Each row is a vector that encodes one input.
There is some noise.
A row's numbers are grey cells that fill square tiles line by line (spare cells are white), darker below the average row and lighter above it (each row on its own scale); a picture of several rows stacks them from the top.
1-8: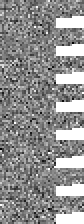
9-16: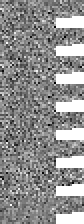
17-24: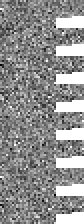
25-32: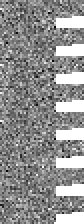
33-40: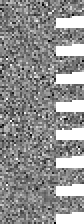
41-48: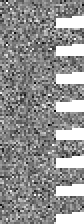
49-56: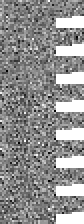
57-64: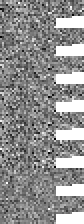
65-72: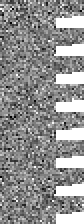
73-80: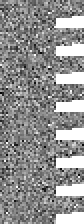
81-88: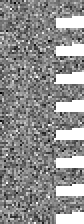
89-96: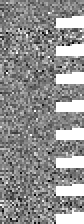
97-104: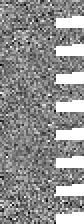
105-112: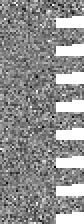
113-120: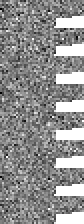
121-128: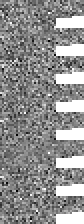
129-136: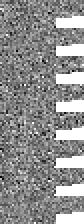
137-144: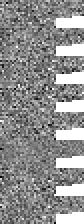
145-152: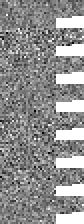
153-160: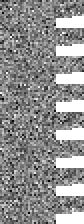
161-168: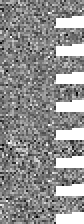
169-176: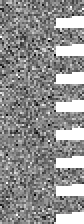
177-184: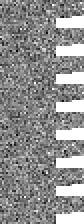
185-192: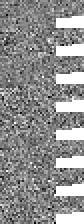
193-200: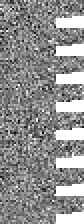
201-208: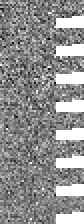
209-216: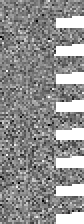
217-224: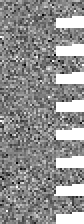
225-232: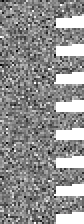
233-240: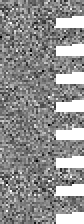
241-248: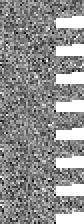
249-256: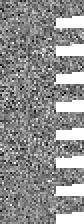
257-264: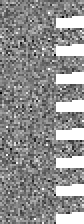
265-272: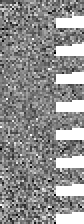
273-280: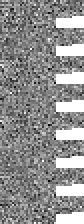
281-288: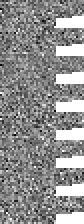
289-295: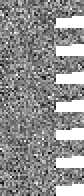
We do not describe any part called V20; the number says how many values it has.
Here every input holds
either a point on a 9-point circle and a true/false value, or a value of V20.
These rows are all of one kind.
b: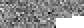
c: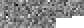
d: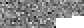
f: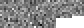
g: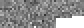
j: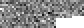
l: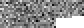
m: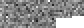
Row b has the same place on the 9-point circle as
c and m.
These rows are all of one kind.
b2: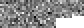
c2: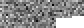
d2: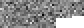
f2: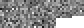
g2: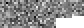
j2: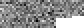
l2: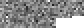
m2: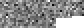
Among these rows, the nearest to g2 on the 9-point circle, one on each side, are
d2 and m2.
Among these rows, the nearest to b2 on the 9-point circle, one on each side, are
d2 and j2.
